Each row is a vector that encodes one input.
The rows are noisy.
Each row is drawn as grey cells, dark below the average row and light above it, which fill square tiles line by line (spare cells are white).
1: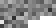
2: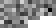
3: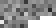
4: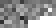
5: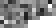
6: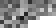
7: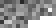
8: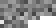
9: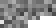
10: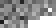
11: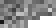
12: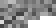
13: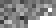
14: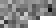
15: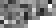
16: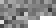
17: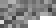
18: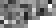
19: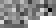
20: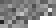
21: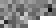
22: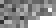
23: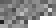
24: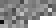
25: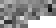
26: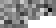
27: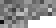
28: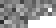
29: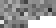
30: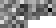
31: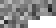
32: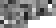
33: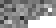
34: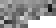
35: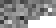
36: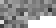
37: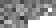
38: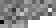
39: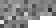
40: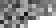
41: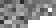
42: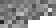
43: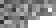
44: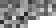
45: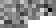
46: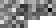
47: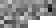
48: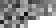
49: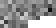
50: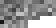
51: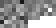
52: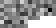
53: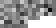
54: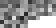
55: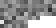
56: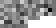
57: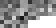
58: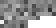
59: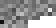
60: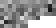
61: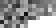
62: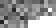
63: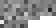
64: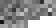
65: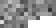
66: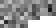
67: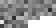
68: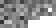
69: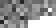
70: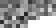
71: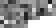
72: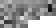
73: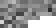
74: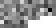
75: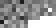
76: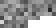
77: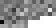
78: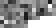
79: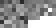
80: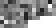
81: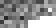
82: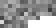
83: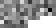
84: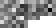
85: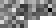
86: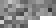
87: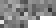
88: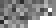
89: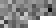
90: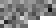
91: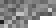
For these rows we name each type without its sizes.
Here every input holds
a true/false value, together with a list of points on a line.
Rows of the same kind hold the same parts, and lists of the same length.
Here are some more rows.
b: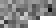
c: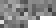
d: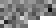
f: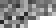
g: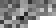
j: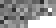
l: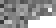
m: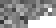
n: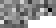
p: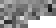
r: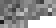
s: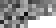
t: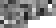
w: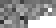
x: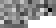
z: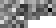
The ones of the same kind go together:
b, d, p, r
c, j, l, m, w
f, g, n, s, x
t, z

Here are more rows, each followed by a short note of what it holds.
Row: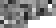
a true/false value, together with the empty list
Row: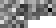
a true/false value, together with the empty list
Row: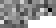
a true/false value, together with a list of one item
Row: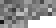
a true/false value, together with a list of two items
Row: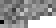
a true/false value, together with a list of two items
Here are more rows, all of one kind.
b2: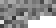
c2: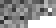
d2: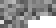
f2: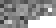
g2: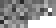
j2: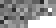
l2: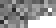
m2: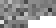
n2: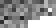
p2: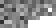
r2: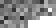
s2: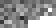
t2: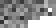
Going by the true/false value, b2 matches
d2 and m2.
